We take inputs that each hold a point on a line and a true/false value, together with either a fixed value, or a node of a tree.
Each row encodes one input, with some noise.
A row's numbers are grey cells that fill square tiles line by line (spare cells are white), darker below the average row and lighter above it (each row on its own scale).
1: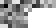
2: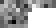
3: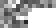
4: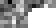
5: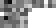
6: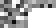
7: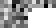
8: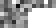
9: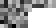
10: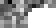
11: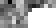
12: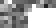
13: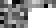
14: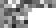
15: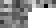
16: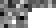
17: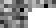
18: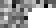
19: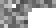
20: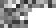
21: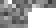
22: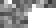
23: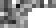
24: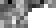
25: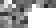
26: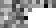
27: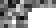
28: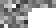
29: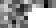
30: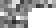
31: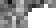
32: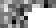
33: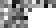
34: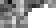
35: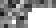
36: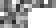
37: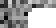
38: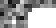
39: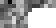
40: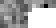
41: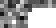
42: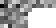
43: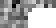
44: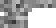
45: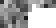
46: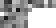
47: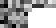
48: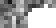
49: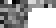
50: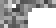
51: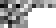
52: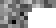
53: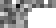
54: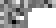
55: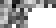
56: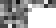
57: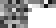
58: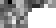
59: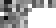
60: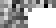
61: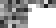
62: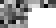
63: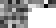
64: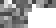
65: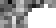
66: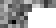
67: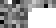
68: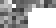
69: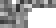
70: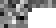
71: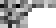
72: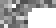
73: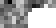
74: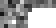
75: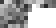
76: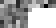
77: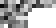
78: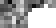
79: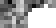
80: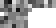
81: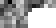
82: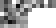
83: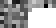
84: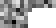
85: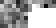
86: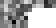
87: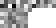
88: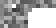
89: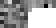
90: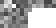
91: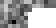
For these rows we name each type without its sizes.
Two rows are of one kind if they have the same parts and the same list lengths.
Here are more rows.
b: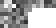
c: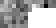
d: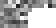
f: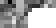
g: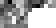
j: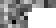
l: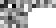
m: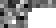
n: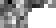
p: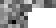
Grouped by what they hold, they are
b, c, d, j, l, p
f, g, m, n

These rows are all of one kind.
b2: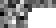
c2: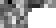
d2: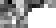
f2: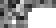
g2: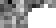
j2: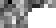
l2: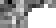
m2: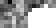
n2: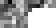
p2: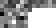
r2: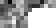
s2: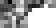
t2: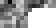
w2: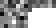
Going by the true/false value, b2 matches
f2, p2 and w2.
